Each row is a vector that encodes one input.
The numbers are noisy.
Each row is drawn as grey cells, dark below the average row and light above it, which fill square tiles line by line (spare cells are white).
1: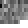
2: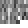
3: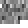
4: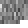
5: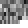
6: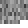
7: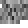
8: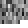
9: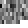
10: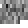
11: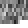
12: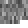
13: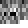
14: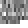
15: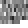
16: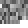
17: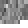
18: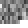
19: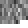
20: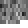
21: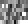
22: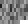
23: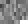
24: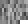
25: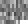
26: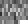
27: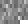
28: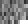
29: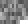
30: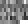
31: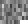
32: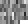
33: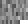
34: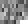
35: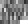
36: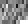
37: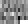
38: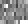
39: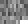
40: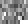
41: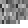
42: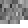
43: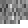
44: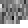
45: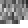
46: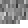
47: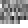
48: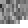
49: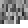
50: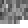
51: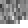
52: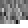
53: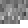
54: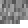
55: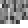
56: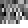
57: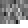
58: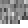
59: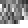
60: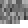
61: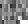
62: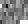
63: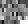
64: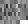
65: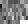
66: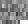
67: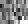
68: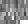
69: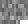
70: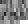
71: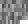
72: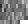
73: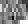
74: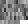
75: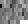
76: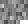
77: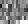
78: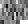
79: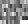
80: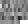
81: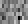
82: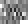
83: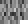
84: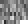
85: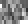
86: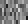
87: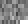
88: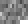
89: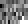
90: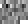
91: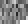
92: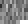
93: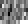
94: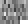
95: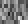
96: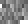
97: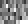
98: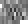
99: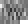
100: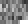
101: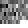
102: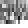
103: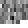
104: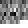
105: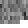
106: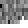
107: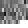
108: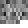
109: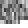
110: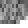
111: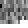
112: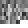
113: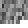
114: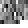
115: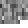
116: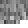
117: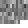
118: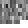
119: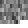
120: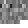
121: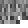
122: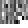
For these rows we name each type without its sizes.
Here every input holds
a list of points on a line.
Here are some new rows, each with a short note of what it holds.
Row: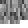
the empty list
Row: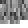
the empty list
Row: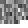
a list of three items
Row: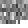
a list of two items
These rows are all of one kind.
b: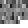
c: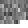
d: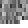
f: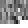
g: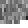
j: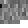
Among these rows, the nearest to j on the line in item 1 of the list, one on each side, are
b and d.
